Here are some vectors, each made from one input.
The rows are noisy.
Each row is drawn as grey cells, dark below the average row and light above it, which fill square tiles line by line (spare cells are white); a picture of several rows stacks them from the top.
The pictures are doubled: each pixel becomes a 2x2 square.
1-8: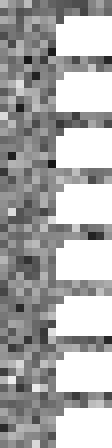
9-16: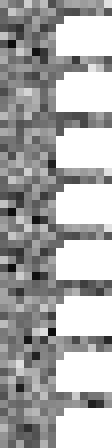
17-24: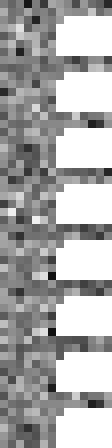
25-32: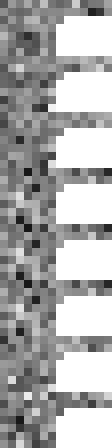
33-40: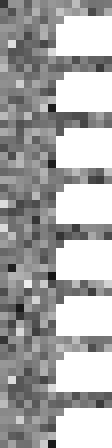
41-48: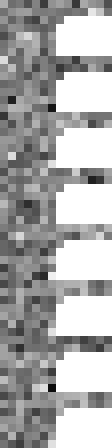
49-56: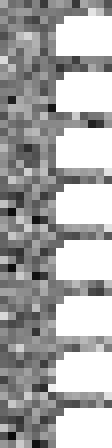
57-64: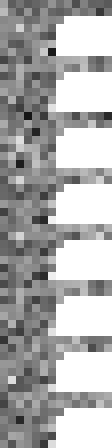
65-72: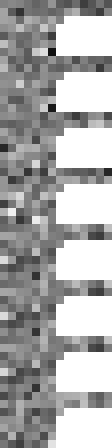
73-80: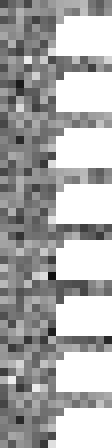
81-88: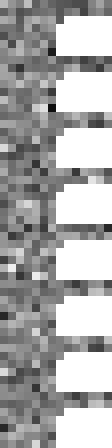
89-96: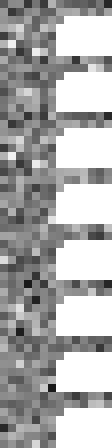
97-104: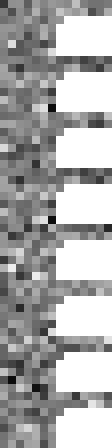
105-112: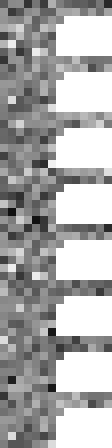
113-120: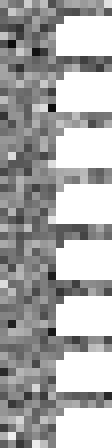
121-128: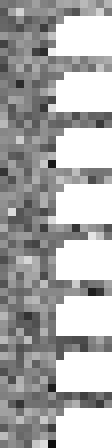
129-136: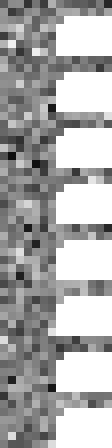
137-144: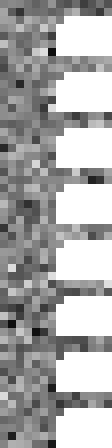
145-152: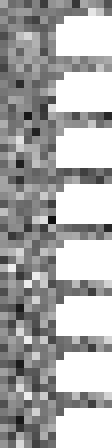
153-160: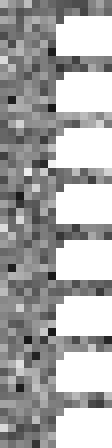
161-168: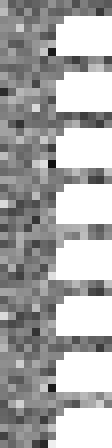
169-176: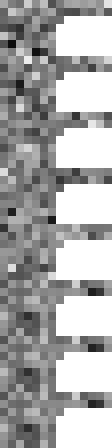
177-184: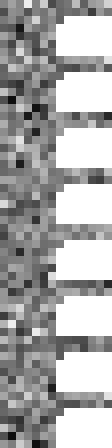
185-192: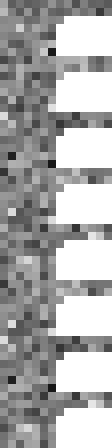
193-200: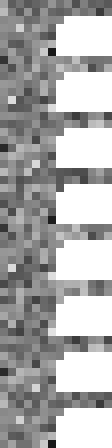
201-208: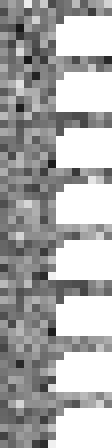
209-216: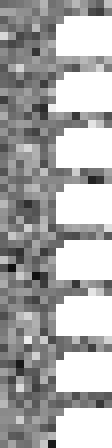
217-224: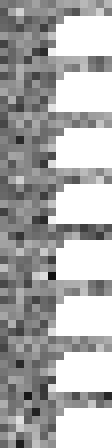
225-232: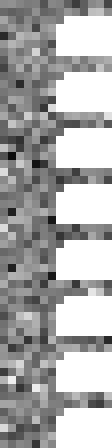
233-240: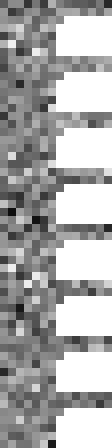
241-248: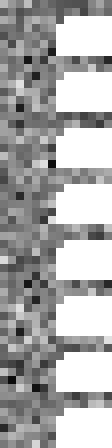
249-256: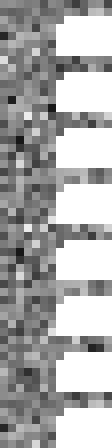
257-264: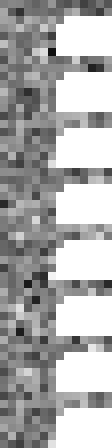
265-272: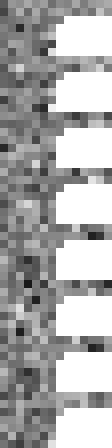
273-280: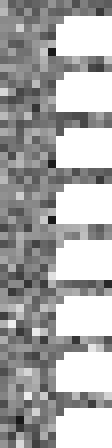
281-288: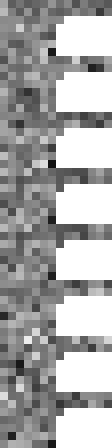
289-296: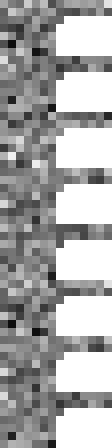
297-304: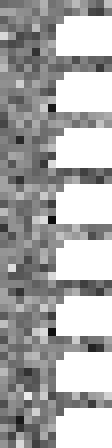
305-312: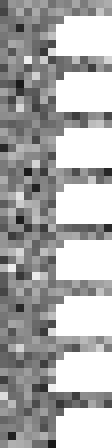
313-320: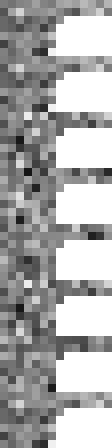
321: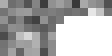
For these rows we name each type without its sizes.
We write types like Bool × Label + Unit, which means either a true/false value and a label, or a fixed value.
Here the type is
Bool × Bool × Bool × Bool.
